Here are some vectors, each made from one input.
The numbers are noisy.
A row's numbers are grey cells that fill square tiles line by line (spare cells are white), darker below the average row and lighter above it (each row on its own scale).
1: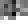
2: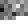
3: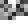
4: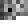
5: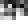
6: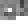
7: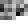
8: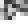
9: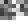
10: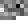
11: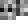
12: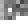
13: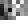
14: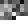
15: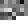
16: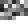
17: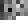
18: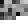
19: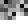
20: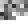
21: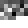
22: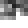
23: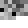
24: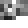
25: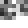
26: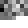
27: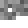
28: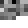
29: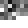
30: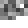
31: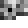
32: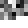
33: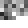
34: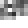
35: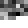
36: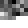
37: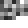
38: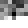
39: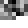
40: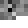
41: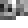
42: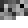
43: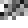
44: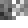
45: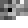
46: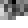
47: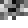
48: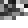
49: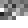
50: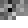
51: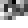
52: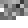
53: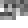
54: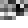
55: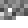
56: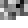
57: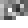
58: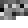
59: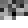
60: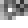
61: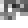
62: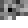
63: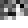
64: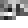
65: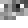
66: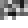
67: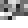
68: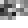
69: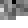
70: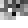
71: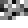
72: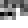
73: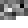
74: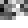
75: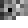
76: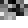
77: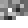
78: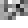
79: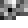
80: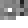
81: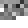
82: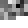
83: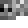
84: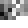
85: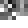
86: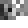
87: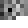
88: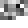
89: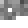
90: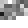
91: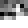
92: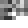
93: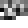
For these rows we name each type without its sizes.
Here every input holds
a label and three true/false values.
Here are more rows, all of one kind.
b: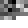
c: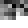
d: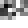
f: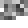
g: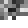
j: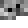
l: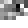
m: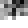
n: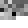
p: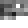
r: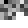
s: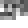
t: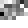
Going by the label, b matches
d and p.
